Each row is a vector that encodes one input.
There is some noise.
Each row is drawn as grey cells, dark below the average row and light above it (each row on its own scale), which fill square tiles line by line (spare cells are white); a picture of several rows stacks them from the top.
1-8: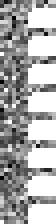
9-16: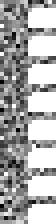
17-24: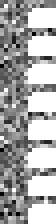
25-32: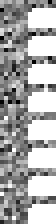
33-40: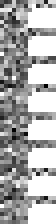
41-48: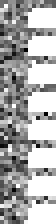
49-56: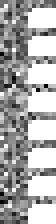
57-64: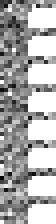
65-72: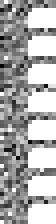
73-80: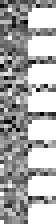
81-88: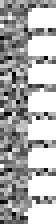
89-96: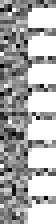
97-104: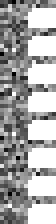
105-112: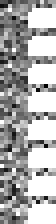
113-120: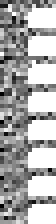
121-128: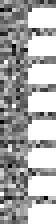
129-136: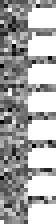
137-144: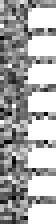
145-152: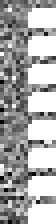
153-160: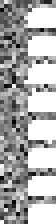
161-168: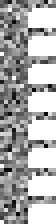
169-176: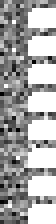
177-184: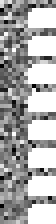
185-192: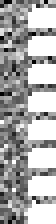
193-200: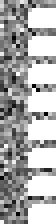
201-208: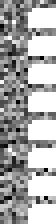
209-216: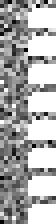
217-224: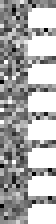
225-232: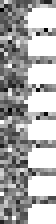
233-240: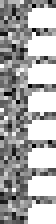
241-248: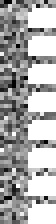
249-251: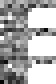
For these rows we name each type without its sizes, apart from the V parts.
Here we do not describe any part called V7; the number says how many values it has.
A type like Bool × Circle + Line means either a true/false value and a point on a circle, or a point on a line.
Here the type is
Circle × (Tree + Unit) + List(Bool × V7).
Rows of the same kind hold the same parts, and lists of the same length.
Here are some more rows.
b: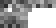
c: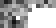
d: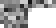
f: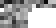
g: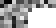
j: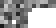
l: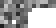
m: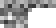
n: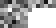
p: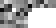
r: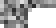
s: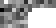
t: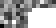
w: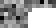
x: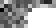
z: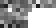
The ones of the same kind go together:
b, c, f, g, n, z
d, p, s, w
j, l, t
m, r
x

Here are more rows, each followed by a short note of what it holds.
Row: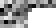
a point on a circle
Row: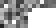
a list of one item
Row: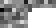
a point on a circle and a node of a tree
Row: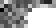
the empty list
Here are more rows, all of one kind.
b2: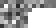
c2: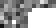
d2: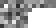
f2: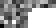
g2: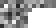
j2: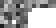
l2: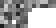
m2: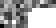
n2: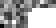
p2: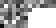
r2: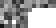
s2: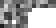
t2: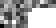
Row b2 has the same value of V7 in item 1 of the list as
d2, g2, j2 and l2.
